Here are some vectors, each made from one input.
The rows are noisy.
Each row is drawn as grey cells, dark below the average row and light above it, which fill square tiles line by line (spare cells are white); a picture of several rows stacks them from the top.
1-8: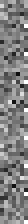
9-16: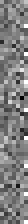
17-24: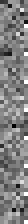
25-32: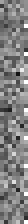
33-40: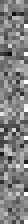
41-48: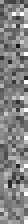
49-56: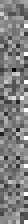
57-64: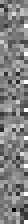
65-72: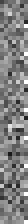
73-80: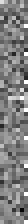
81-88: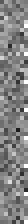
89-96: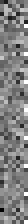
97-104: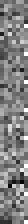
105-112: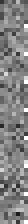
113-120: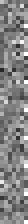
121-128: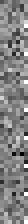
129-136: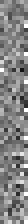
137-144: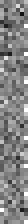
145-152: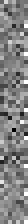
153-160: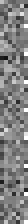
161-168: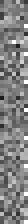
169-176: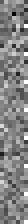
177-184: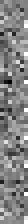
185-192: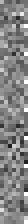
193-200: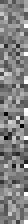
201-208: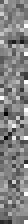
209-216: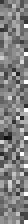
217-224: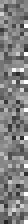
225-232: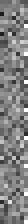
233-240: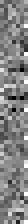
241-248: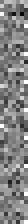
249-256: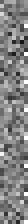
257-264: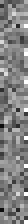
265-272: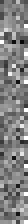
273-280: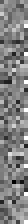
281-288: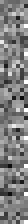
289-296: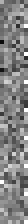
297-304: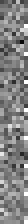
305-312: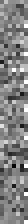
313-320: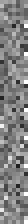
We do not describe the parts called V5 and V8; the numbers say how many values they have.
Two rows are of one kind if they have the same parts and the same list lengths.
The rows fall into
4 kinds.
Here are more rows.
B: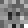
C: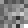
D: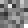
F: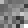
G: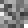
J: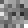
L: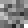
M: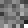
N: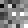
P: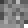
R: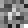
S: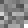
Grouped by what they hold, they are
B, G, L, M
C, F, R
D, N
J, P, S

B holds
a true/false value and a value of V5.
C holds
a value of V8.
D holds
a point on a 4-point line.
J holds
a point on an 11-point line and a true/false value.
